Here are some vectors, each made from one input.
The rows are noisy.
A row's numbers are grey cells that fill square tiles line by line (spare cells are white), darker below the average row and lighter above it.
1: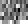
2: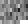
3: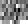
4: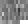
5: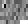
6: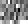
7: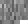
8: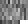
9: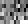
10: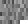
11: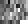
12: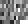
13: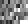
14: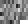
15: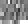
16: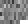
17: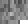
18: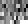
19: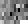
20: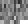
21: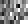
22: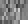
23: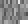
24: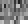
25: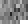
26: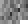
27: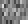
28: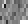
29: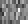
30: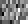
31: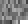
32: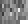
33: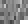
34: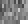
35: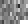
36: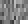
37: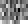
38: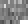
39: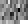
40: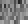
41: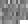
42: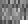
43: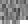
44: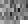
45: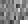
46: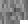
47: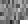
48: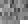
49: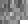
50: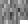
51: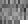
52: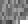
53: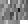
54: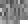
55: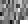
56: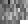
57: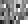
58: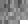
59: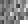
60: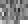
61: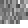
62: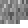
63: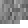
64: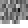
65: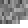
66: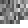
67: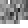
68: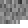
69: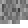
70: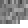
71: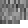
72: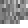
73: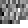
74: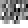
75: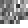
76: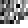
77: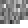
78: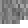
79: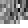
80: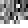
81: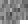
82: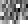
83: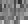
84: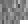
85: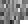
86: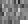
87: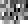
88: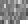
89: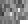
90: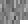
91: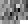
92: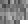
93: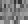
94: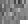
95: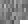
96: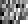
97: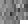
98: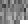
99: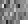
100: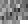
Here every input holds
a true/false value, together with either one of 5 labels, or a node of a 7-node tree.
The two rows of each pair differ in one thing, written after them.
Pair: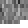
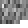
the label
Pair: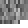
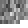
the true/false value
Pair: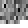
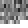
the label
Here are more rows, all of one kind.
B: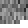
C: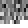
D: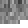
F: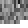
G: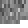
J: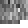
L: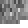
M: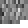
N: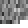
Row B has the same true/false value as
F, M and N.
